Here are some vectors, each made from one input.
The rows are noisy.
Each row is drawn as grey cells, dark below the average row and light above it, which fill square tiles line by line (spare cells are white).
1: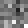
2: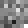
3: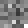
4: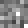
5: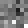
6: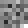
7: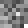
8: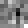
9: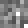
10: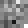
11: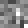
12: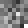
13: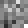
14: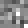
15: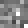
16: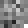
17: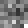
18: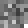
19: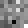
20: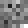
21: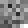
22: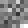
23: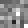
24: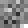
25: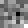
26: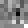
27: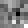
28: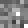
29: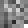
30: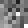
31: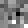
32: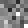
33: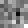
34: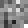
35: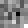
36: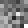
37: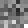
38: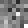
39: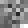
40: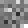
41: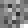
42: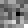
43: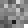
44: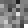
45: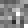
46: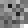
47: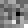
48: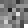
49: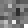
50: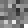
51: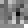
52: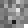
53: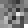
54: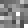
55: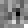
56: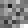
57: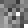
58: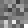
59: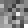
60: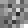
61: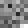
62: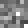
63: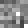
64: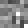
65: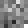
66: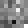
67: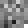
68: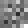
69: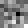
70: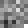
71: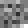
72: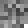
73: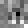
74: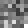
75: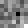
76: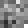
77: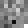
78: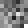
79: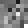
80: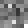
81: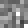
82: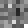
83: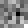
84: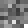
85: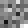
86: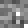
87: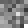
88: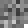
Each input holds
a point on a 6-point circle and three true/false values.
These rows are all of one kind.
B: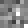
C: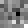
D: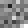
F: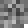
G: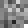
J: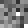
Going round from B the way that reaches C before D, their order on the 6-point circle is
B, J, F, C, D, G.
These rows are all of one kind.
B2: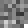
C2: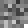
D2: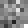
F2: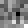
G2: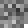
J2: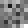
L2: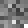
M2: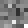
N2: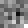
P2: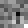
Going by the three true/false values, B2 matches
C2, N2 and P2.
